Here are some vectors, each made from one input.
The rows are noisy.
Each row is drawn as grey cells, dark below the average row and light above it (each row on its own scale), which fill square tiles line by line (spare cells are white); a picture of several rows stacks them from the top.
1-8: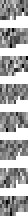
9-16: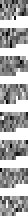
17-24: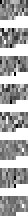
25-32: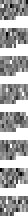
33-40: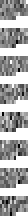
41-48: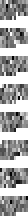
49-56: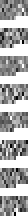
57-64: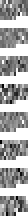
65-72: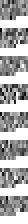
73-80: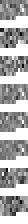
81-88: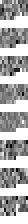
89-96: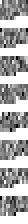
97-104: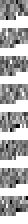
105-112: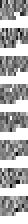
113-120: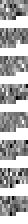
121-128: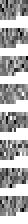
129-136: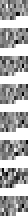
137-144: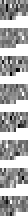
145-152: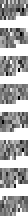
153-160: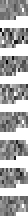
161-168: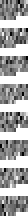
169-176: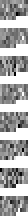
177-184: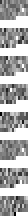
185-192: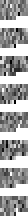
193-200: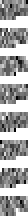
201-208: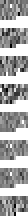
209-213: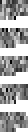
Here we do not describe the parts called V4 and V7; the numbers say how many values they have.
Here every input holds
a value of V4 and a value of V7, together with either a point on a 6-point circle and a true/false value, or a point on an 8-point circle.
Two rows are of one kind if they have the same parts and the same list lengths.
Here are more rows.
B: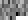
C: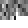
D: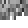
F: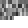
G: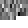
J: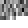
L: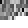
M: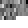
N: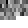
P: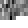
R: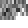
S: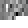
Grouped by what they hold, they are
B, F, L, M, P, S
C, D, G, J, N, R

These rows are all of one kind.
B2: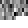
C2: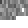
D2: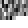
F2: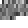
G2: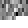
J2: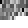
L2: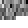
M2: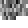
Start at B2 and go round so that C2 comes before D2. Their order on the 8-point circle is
B2, C2, J2, D2, L2, F2, G2, M2.
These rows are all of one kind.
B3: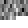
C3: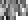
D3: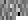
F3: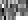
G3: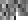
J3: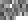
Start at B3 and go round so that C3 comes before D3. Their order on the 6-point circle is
B3, F3, J3, G3, C3, D3.
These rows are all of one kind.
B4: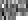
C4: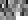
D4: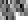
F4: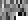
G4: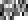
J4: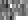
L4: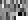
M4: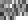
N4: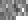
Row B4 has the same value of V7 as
F4 and L4.
